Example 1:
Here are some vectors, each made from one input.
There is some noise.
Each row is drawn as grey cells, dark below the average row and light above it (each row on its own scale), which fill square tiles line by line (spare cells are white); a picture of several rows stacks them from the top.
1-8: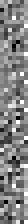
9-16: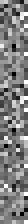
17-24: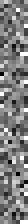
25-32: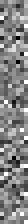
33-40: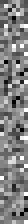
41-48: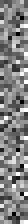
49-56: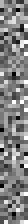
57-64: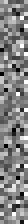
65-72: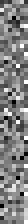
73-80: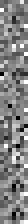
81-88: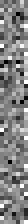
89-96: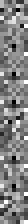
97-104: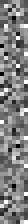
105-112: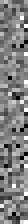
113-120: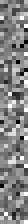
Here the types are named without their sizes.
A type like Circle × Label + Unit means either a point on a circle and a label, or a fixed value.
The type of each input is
(Bool × Bool × Bool × Bool + Unit) × (Circle + Unit).
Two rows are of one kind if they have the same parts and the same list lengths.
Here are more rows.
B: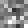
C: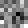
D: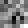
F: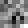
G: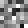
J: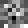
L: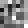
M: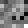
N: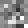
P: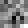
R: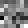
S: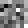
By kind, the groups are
B, L, N, S
C, D, F, J, P, R
G
M

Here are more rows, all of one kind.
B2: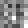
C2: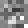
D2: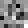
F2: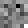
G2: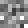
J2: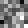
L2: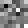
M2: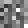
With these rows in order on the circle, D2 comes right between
B2 and F2.
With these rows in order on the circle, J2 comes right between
G2 and L2.
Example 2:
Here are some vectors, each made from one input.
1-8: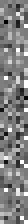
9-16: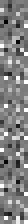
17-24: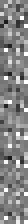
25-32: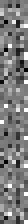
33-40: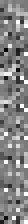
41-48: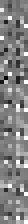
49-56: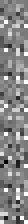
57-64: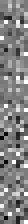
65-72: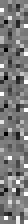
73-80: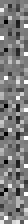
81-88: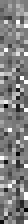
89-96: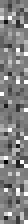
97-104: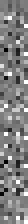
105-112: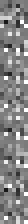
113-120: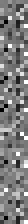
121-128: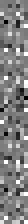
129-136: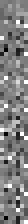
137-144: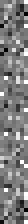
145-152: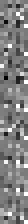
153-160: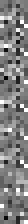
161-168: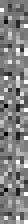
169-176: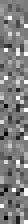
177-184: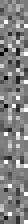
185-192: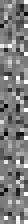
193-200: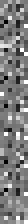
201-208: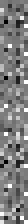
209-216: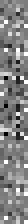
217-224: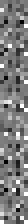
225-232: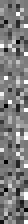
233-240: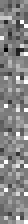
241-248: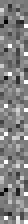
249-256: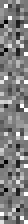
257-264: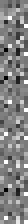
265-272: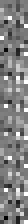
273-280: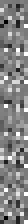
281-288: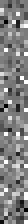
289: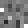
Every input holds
a list of up to two points on a 7-point line.
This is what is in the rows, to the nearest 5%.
All of them are lists of up to two points on a 7-point line: about 5% are empty, 40% hold one and 55% two.
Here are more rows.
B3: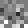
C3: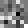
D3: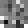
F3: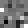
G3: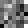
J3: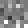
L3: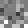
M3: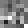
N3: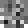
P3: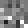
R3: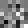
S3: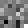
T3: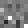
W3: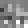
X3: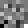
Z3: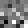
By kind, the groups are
B3, J3, L3, W3
C3, D3, F3, M3, N3, P3, R3, S3, T3, X3, Z3
G3

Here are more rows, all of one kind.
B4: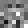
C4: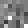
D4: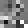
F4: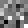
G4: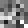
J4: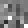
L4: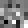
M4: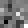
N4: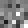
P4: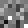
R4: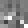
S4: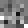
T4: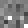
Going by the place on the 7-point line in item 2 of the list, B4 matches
D4 and N4.
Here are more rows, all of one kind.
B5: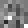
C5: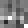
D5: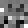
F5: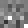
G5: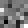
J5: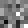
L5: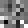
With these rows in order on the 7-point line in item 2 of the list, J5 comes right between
F5 and L5.
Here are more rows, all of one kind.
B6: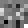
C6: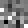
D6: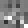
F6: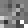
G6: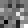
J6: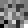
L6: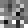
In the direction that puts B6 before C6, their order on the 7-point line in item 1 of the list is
J6, G6, B6, C6, D6, F6, L6.
